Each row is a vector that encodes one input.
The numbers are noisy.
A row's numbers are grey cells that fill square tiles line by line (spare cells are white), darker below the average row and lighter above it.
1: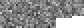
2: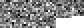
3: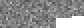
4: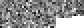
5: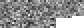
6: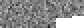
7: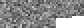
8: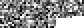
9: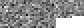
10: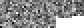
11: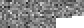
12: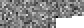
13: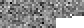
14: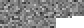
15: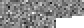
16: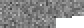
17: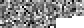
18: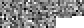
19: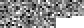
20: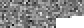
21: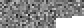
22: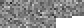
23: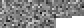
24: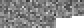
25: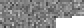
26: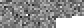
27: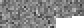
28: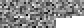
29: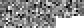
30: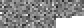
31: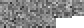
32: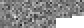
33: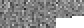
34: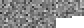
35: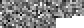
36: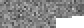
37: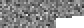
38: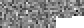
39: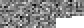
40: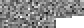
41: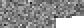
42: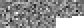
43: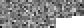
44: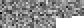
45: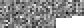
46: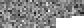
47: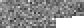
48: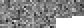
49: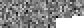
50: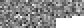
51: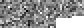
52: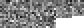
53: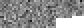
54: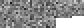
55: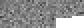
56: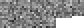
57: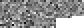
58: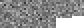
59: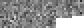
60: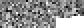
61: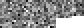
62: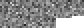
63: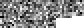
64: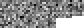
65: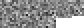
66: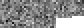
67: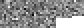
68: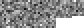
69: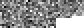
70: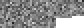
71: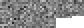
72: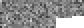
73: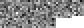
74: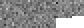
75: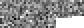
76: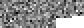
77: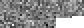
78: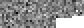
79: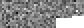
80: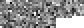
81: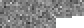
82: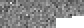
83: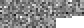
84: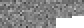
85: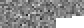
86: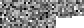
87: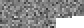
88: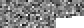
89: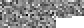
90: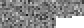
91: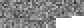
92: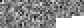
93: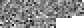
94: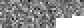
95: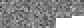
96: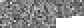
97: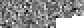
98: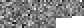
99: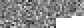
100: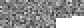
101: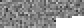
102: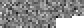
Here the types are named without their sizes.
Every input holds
a true/false value, together with either a label, or a point on a line.
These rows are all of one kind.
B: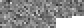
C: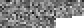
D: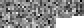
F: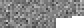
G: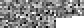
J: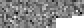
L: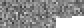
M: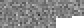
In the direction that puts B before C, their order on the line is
G, F, M, B, C, L, J, D.
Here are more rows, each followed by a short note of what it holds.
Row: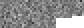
a point on a line and a true/false value
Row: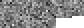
a label and a true/false value
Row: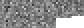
a point on a line and a true/false value
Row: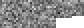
a label and a true/false value
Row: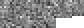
a label and a true/false value
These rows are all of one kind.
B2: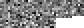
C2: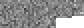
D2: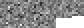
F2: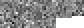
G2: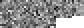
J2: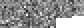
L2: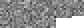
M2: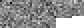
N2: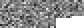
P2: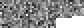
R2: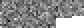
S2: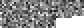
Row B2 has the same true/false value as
D2, G2, M2 and R2.
